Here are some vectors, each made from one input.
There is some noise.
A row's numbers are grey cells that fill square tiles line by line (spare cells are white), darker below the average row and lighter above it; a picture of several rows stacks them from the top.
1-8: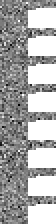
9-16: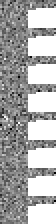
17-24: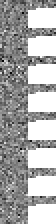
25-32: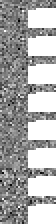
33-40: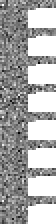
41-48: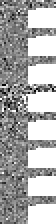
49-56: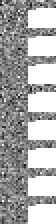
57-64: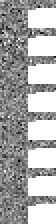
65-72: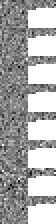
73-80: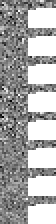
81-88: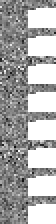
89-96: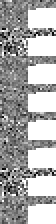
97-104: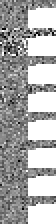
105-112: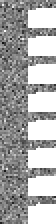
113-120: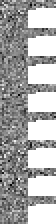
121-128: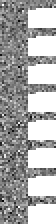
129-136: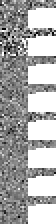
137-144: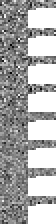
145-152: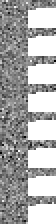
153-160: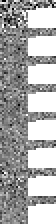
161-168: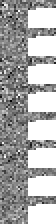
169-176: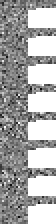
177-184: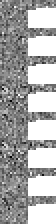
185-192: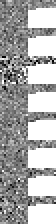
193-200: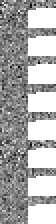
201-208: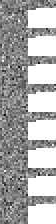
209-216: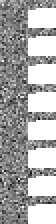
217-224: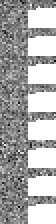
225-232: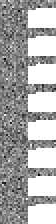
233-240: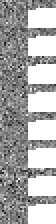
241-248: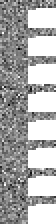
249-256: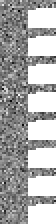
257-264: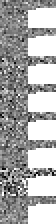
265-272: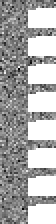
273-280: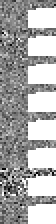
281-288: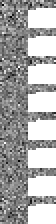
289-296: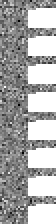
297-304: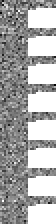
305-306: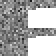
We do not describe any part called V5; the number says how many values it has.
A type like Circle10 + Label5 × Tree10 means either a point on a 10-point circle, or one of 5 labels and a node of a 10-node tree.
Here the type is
List3(Bool × V5).
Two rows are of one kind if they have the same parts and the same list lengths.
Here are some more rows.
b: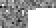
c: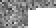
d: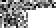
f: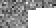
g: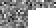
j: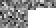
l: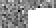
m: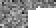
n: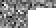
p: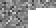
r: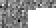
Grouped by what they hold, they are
b, l, r
c, f, m, p
d
g, j, n

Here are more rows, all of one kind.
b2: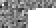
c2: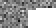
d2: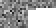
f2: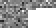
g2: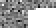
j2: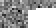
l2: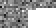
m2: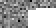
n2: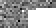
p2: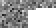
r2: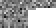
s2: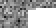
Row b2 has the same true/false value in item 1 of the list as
g2, j2 and p2.
